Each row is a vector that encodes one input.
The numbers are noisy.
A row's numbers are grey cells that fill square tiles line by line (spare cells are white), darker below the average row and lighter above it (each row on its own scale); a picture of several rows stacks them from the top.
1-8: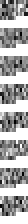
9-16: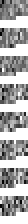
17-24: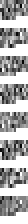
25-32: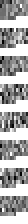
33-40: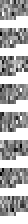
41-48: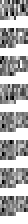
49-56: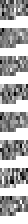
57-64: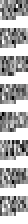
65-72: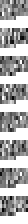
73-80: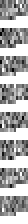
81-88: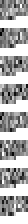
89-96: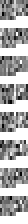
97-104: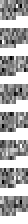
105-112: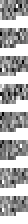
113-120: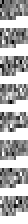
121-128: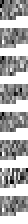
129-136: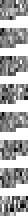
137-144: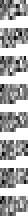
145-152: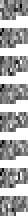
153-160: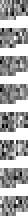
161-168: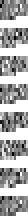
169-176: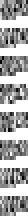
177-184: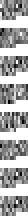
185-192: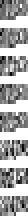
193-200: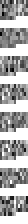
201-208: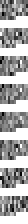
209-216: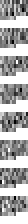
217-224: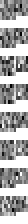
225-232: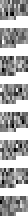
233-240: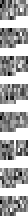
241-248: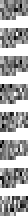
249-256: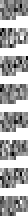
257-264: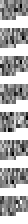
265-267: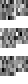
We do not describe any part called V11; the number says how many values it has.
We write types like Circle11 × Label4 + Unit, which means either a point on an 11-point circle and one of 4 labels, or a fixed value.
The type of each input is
Bool × (Line8 + V11) + Line6.
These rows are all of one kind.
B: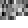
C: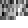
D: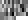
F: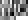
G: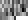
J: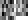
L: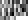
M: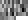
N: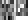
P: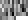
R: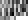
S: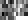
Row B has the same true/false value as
C, J, N and S.
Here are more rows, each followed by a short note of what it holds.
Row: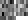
a point on an 8-point line and a true/false value
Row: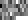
a true/false value and a value of V11
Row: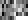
a point on an 8-point line and a true/false value
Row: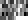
a point on an 8-point line and a true/false value
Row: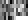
a point on an 8-point line and a true/false value
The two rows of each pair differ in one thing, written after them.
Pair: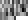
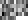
the true/false value
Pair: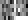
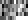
the place on the 8-point line
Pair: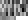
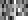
the true/false value
